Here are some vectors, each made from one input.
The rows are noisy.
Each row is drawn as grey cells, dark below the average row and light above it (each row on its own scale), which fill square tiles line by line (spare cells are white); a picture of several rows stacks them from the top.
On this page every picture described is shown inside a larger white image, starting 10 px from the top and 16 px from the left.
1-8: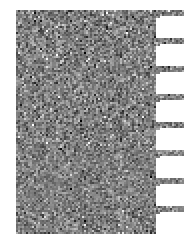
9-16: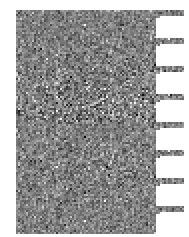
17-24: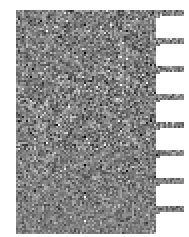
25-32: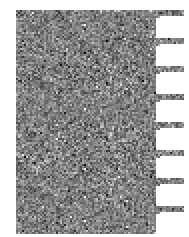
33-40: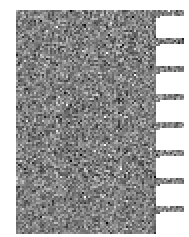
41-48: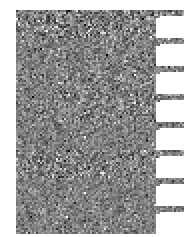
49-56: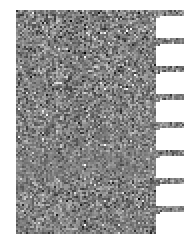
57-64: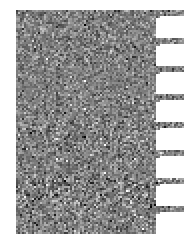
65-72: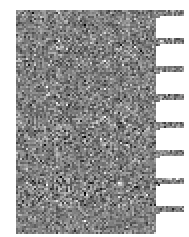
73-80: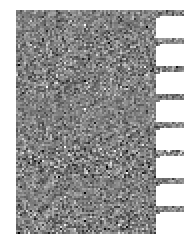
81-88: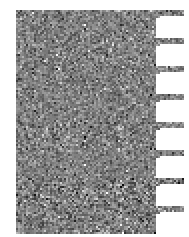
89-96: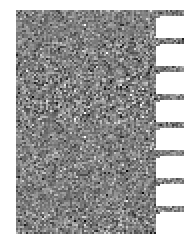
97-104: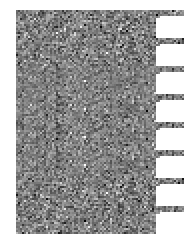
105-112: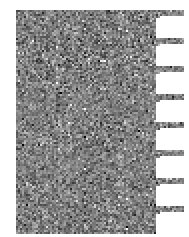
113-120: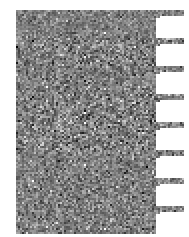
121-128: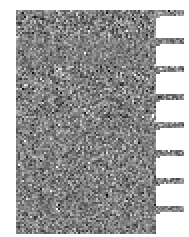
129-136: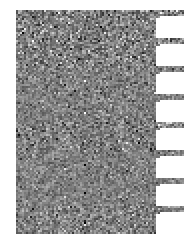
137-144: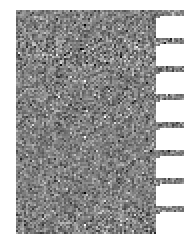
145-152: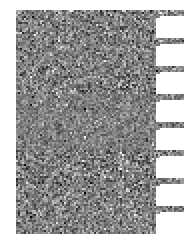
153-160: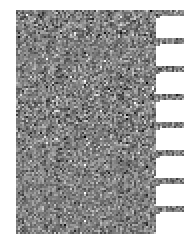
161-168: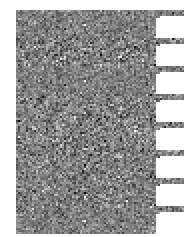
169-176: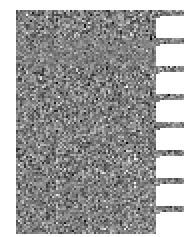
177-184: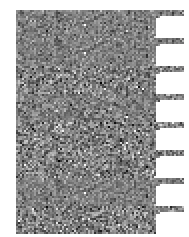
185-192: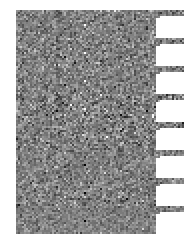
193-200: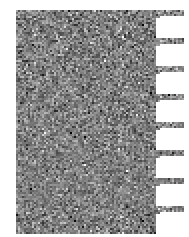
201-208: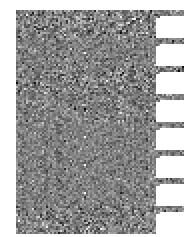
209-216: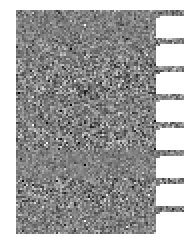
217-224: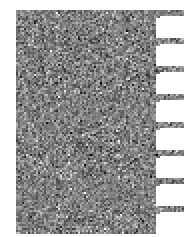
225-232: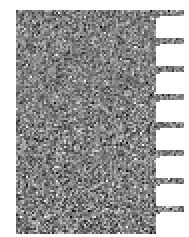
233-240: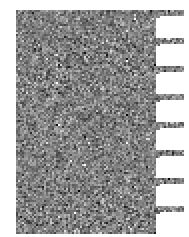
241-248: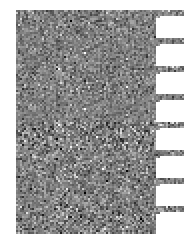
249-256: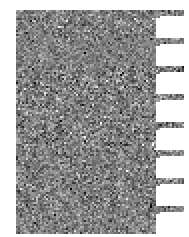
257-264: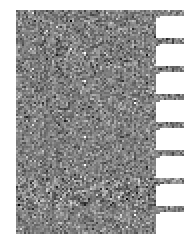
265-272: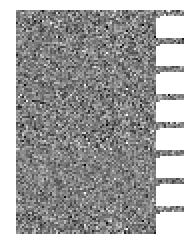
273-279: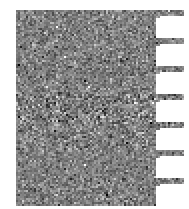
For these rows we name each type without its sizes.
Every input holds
a list of points on a line.
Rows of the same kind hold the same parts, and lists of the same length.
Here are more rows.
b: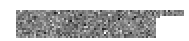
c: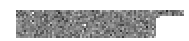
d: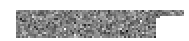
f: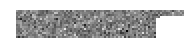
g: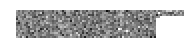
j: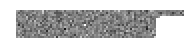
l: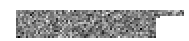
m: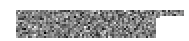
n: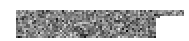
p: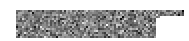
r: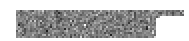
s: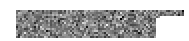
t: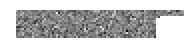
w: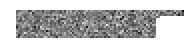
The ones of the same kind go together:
b, m
c, j, r
d, f, g, l, n, t
p, s, w

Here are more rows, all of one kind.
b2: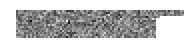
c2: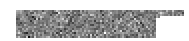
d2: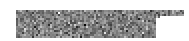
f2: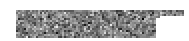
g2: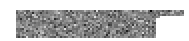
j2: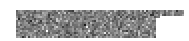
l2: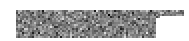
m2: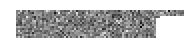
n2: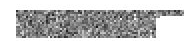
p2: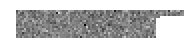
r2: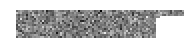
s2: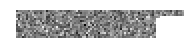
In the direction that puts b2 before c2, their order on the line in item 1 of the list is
r2, s2, n2, j2, f2, b2, c2, m2, p2, l2, d2, g2.
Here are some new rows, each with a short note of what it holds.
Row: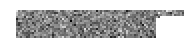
a list of two items
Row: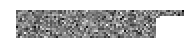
the empty list
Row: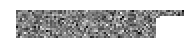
the empty list
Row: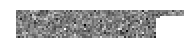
a list of two items
